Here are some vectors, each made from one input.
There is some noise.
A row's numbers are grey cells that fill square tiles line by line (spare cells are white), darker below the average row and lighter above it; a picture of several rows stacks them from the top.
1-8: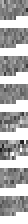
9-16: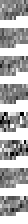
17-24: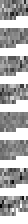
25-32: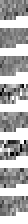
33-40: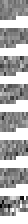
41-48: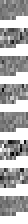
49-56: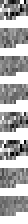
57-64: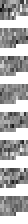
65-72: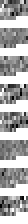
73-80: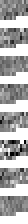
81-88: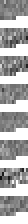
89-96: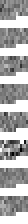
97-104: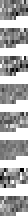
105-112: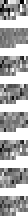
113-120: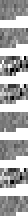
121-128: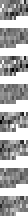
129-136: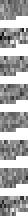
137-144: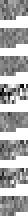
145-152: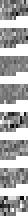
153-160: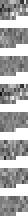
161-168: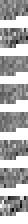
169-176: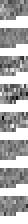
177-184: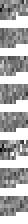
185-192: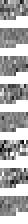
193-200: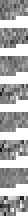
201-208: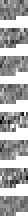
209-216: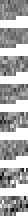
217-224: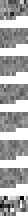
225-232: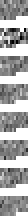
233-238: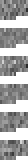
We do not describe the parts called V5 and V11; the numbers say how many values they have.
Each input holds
either a point on an 8-point line, a value of V5 and a value of V11, or a node of an 8-node tree.
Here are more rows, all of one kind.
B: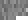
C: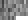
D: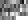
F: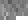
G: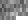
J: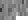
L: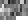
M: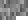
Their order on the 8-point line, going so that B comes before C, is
D, G, B, L, M, C, J, F.
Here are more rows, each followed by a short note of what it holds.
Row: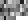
a node of an 8-node tree
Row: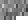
a node of an 8-node tree
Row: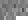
a point on an 8-point line, a value of V5 and a value of V11
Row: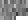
a node of an 8-node tree
